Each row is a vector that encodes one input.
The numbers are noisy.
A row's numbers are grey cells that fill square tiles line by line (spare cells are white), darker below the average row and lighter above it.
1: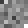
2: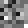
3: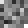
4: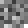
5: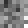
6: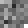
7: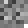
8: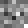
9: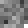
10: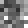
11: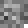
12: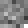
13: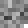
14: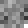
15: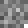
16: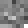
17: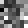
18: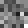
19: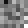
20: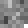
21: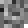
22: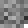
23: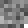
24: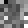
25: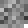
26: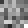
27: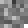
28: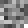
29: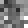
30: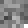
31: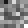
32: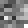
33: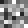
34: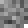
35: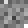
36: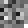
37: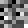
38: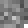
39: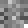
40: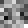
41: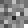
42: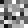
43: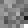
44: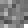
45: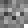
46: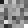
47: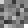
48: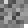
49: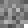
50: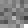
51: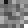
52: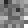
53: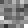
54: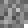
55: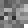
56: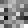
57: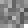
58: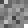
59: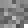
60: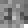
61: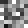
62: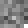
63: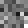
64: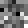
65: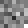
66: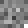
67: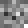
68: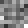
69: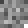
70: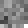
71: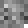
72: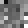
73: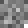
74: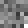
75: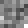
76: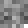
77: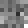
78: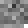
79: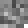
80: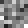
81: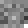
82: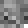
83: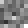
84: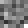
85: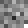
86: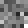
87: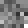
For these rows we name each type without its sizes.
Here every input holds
either two labels, or three true/false values.
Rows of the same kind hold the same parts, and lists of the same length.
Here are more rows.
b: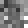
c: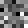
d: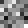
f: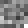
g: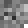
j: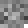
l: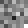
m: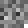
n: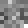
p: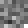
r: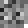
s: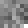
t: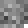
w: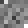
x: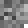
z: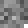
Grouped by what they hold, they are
b, c, f, g, l, m, r, w, x
d, j, n, p, s, t, z

